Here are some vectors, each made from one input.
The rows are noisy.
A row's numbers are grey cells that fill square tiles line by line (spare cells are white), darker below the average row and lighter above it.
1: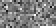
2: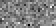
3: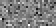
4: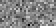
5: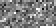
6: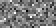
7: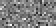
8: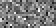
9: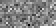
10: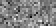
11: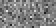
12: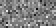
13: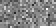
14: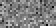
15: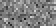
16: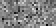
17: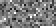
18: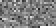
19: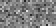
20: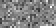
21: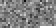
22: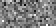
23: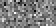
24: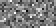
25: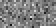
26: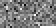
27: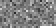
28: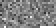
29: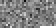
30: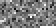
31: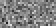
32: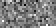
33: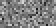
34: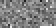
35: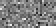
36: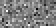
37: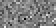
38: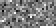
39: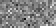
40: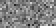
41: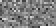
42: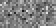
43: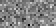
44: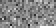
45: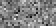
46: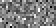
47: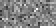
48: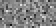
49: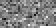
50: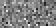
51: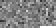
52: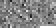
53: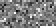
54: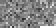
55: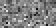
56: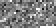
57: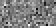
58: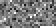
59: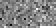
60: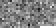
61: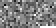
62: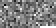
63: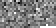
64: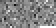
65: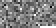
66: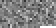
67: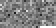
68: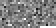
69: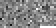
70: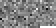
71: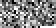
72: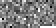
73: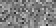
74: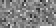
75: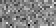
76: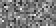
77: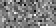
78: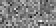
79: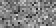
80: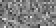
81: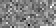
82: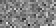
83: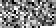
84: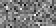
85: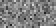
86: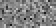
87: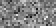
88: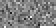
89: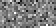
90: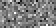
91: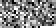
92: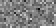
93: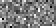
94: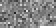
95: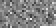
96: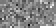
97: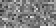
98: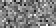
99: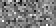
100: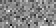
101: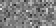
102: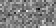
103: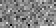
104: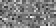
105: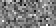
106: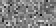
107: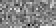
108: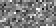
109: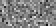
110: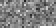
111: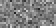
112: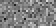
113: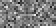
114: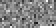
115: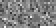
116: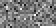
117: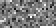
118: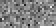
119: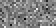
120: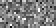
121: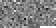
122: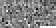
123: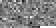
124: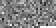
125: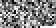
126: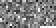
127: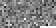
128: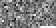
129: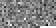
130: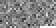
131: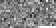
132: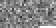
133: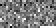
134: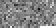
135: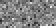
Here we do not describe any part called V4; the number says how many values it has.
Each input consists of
a list of up to two items, each one of 5 labels, a true/false value and a value of V4.
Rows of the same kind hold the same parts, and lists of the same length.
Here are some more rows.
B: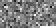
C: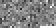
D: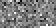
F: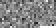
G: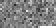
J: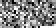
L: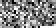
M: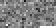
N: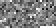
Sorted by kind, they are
B, D, N
C, F, G, M
J, L

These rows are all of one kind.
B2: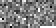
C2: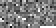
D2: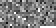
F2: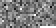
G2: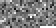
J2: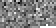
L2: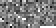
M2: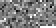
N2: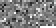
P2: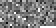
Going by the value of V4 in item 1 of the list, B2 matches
C2, D2, L2 and P2.
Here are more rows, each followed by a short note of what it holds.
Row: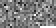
a list of one item
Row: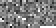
a list of one item
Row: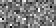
a list of one item
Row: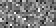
a list of one item
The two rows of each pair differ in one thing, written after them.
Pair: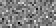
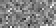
the value of V4 in item 1 of the list
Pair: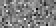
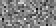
the label in item 1 of the list
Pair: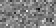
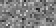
the label in item 1 of the list
